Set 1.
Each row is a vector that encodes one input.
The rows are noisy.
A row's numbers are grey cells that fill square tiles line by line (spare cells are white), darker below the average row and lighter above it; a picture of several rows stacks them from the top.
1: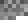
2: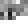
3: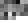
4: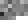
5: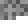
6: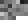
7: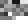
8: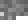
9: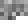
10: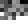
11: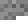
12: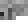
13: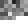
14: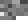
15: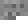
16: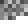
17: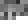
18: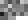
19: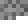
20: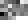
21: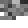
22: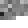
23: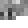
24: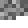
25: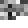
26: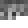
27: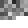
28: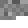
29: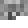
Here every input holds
a point on a 4-point line.
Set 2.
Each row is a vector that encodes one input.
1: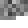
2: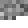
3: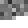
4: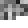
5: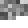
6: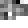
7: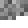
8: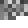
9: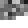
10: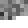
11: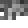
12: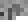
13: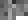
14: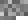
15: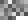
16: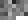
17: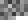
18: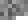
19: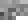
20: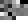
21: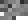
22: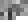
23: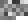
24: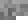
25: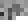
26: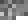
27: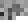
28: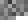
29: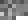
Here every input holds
a point on a 7-point line.
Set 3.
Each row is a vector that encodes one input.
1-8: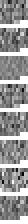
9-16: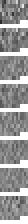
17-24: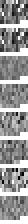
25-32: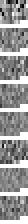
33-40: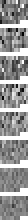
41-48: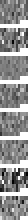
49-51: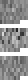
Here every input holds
either a fixed value, or three true/false values.
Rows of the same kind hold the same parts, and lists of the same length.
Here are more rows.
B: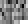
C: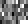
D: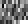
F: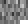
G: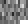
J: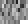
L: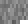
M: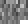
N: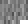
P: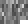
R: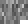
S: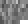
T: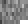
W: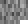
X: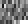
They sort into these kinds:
B, D, X
C, F, G, J, L, M, N, P, R, S, T, W

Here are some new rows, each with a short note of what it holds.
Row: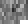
three true/false values
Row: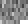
three true/false values
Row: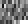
a fixed value
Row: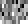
three true/false values
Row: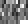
three true/false values
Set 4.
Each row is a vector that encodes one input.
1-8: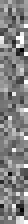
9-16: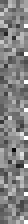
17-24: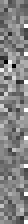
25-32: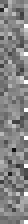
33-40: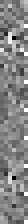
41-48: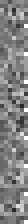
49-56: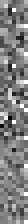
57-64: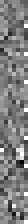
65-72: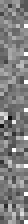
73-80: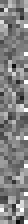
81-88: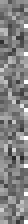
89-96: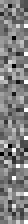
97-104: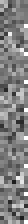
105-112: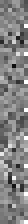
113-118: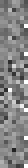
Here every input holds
three true/false values.
